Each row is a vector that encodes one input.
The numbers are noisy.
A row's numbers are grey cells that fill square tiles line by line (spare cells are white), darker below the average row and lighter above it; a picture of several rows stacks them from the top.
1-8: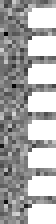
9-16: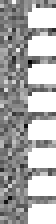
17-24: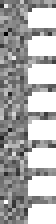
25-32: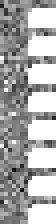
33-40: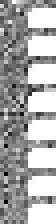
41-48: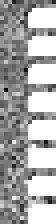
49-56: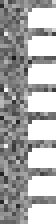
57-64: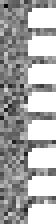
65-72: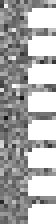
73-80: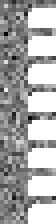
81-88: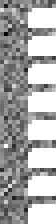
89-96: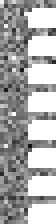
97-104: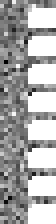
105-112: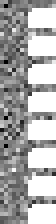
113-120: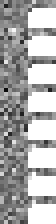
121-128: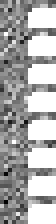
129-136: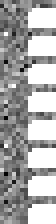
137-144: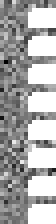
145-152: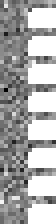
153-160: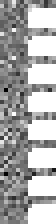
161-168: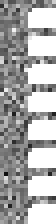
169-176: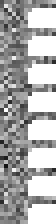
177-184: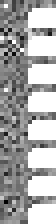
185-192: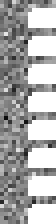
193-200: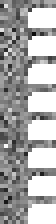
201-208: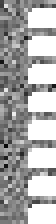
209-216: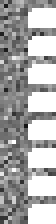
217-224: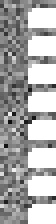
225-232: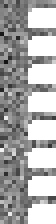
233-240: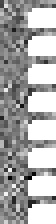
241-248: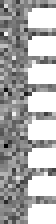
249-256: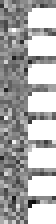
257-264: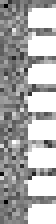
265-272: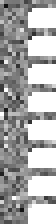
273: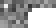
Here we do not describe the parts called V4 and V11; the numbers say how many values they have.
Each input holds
a value of V4, together with either one of 6 labels, or a true/false value and a value of V11.
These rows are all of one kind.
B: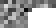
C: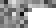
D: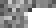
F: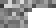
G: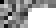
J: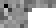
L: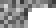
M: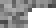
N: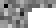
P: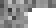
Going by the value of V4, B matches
G and L.
